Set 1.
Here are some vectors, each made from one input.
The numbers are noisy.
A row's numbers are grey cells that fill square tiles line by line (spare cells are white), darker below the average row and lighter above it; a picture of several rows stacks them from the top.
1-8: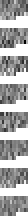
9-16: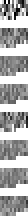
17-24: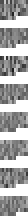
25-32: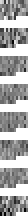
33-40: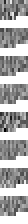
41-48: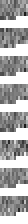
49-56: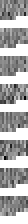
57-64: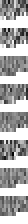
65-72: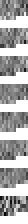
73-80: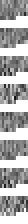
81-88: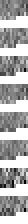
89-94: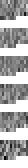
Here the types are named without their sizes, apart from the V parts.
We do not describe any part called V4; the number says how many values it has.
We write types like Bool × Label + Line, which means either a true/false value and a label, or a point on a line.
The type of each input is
Bool × (Tree × V4 + Unit).
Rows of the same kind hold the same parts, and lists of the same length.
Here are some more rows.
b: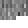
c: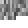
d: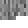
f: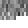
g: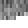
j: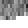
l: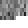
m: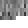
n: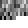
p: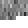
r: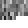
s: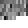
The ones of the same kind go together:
b, c, d, f, g, j, l, m, p
n, r, s

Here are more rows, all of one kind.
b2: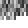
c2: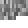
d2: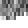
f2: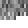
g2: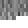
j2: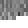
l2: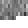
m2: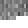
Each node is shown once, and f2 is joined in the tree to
b2.
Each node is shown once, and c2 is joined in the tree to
j2 and m2.
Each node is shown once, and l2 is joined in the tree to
g2 and j2.
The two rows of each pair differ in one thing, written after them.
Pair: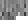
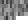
the true/false value
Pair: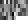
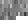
the true/false value
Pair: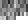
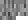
the true/false value
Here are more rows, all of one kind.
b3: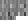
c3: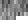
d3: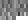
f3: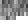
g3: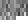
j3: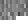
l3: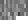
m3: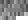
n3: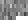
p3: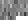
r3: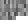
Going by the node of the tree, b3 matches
g3, j3, l3 and r3.
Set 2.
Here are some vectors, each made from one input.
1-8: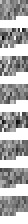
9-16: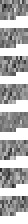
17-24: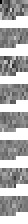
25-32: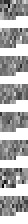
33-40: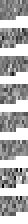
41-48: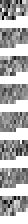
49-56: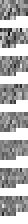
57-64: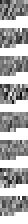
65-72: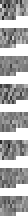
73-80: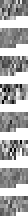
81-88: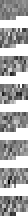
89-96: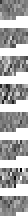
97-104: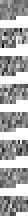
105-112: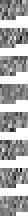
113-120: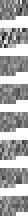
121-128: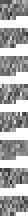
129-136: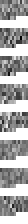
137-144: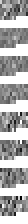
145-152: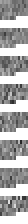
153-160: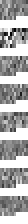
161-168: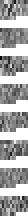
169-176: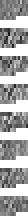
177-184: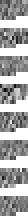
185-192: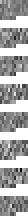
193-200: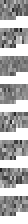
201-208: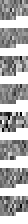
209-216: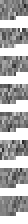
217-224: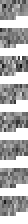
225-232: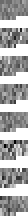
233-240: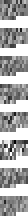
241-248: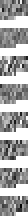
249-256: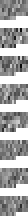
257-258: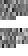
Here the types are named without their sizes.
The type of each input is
Bool × Bool × Bool + Circle + Line.
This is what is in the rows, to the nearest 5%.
About 40% of them hold a point on a circle. About 25% of them hold a point on a line. The rest hold three true/false values.
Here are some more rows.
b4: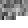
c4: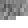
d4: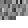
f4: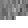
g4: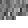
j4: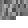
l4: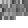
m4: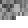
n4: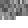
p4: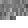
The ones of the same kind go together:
b4, f4, g4
c4, m4, n4
d4, j4, l4, p4

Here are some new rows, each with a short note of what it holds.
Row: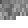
a point on a line
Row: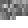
three true/false values
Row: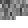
a point on a line
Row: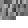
a point on a circle
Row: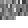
three true/false values
